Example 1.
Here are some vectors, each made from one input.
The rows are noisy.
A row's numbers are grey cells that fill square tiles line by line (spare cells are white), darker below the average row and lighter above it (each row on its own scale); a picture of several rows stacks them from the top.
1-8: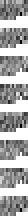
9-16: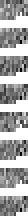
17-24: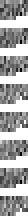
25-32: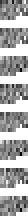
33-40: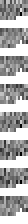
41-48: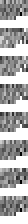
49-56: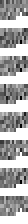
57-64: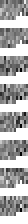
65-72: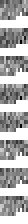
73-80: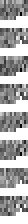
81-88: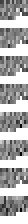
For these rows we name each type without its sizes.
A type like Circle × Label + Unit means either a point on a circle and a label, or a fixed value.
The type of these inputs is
Bool × Line × Line.
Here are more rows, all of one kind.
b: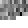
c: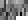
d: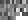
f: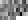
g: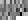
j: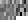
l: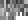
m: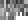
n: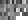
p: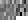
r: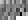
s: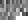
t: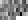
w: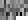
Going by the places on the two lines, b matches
f, l, m and t.
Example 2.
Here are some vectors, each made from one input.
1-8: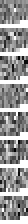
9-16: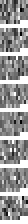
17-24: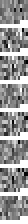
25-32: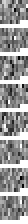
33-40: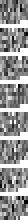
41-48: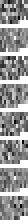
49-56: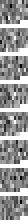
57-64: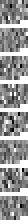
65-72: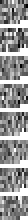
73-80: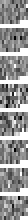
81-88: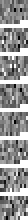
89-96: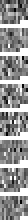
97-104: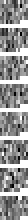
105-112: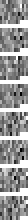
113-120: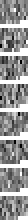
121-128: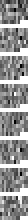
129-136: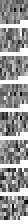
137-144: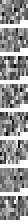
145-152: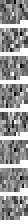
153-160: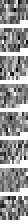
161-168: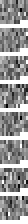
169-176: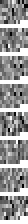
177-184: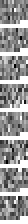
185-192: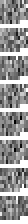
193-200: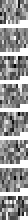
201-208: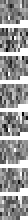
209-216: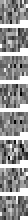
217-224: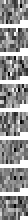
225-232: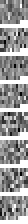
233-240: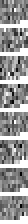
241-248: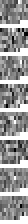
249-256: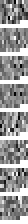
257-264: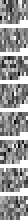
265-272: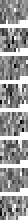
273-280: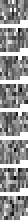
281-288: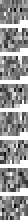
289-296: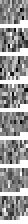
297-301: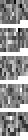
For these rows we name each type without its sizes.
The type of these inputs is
(Bool × Bool × Bool × Bool + Unit) × Label.
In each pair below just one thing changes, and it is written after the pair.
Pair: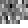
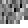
the label
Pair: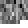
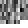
the label
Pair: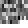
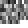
one of the four true/false values
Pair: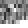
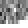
one of the four true/false values
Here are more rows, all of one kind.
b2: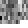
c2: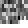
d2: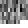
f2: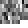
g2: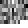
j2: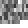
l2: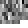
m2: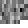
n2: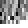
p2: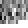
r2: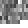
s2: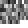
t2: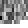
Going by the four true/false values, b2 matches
p2, s2 and t2.
